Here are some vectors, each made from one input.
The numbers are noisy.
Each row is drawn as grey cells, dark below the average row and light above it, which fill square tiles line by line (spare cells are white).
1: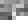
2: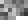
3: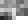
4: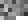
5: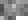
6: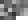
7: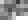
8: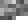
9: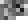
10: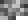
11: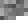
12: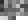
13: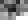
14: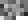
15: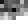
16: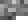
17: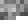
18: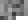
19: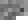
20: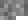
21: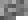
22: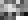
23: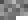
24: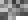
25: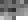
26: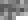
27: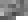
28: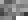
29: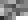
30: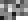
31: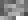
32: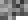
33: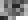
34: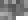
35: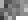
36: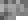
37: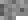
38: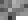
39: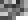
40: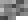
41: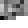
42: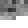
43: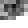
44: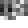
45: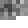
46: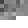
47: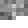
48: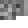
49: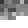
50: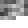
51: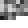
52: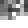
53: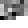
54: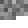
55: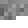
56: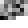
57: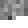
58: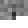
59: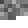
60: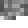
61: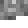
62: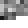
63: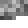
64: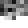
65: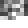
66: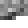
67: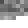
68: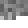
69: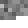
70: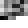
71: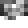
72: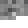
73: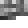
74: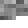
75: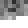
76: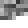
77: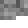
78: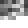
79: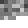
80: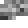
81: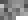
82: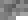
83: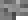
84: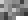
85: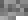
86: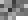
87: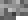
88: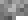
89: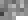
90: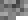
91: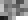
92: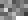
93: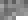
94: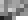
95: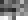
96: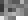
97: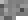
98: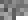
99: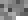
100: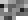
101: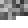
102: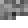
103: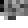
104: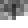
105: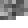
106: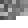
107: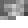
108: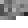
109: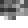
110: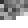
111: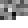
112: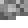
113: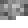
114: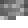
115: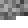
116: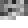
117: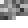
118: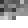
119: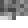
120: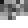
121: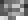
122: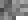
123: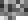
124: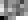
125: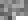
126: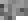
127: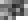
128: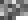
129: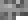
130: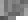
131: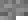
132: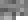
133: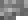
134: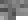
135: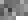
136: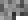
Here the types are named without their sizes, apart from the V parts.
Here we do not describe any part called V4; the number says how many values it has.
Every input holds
a list of items, each a true/false value and a value of V4.
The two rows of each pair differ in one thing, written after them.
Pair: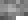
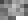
the true/false value in item 1 of the list
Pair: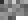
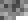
the value of V4 in item 1 of the list
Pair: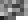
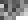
the true/false value in item 1 of the list
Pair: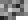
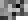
the value of V4 in item 1 of the list
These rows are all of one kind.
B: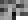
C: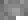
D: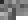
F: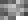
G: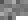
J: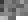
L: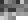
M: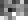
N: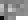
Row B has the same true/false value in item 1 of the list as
C, L and N.
